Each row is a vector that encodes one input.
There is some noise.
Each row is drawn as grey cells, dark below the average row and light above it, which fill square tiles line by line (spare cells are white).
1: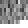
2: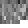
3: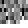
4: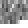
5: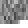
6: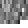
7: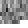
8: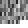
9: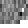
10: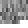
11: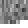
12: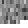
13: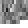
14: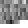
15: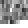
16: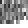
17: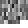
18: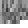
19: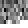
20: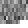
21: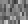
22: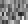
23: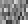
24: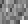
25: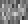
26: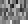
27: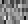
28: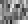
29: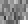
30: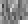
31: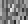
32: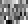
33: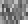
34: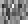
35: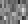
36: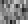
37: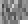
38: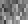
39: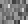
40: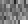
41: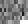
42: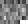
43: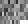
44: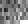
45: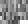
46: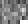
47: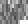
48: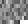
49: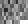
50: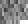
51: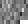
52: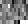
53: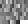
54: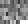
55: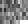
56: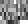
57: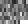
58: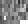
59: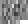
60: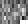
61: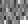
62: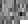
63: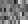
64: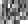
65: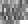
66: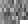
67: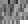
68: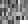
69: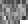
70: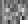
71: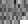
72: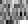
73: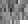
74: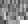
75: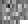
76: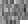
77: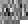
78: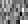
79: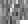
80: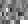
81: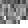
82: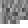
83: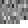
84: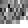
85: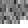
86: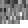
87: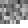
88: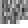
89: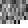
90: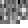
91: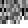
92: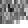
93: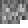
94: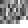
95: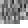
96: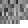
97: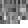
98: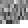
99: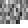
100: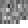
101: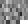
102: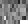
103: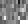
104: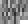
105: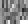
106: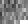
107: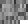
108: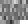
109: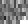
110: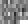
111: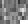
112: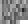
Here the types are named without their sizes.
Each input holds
a point on a line, together with either a point on a line, or three true/false values.
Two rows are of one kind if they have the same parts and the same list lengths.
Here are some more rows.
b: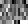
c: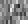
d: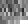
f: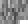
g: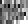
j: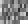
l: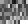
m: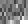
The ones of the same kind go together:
b, d, g, l, m
c, f, j

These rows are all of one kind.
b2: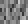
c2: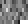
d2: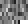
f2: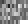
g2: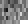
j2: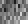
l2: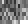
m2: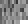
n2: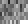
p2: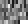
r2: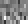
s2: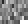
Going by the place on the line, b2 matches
l2 and p2.
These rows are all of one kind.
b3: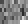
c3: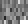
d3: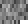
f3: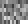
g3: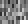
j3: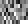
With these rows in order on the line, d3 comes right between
c3 and f3.
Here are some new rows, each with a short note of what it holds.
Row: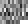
a point on each of two lines
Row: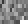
a point on a line and three true/false values
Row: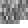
a point on each of two lines
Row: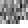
a point on each of two lines
